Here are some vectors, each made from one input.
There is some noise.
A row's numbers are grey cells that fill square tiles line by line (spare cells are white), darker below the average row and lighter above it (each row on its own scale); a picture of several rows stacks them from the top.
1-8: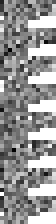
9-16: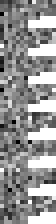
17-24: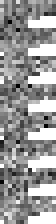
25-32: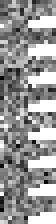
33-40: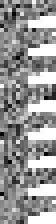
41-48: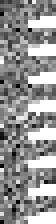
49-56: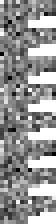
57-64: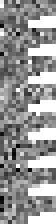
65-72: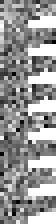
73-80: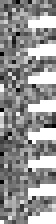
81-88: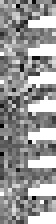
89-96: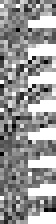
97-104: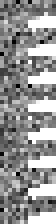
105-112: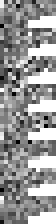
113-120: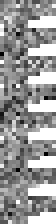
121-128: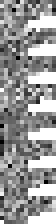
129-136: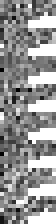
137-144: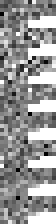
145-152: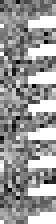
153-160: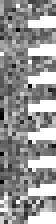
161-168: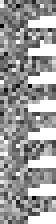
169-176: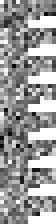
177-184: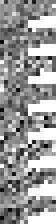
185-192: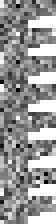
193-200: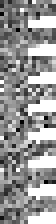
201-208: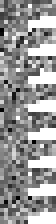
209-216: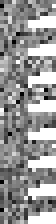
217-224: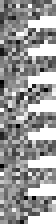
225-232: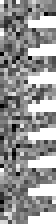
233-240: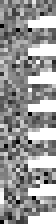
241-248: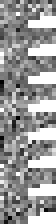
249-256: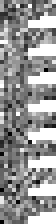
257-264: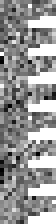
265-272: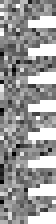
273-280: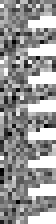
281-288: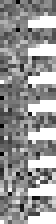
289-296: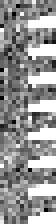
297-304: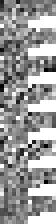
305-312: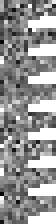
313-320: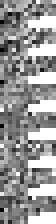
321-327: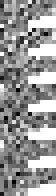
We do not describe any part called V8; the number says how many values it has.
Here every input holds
a value of V8, together with either one of 5 labels, or one of 9 labels and a point on a 19-point line.
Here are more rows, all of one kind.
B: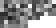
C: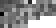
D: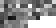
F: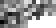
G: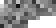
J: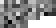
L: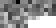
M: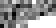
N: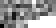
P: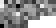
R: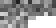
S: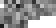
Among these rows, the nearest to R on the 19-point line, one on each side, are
L and S.
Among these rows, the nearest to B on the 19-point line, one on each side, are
D and F.
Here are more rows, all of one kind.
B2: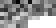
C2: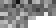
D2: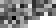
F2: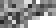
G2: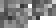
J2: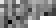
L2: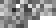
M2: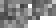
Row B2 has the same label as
G2 and M2.
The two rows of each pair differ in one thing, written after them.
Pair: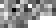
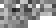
the label
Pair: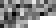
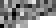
the label
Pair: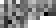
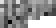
the label
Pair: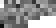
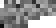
the place on the 19-point line
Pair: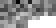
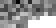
the place on the 19-point line
